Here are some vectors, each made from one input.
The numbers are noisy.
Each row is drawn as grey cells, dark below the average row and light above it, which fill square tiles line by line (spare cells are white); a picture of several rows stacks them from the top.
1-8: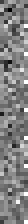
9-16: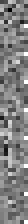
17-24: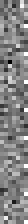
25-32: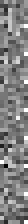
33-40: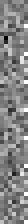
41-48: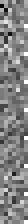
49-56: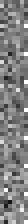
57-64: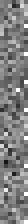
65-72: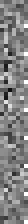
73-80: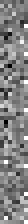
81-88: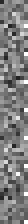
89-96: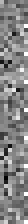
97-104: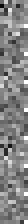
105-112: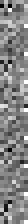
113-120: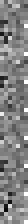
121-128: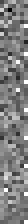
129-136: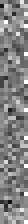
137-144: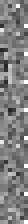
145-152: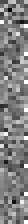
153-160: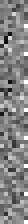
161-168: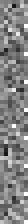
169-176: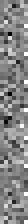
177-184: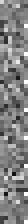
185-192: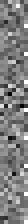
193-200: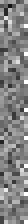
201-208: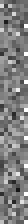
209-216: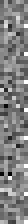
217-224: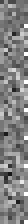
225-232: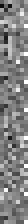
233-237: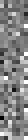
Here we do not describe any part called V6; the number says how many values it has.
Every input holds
either a node of an 8-node tree, or a node of a 9-node tree, or a list of up to three items, each a point on a 5-point line and a value of V6.
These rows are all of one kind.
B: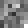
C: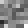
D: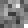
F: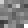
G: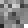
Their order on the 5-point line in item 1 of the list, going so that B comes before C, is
B, D, G, F, C.
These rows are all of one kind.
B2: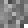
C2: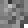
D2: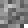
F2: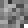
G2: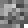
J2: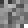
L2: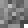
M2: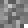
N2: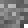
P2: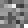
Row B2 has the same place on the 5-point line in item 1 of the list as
D2, L2 and M2.
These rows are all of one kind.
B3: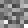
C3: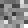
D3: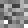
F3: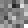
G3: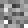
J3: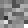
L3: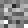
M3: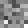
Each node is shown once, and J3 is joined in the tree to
M3.
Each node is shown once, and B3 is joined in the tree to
D3.
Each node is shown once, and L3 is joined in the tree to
D3 and G3.
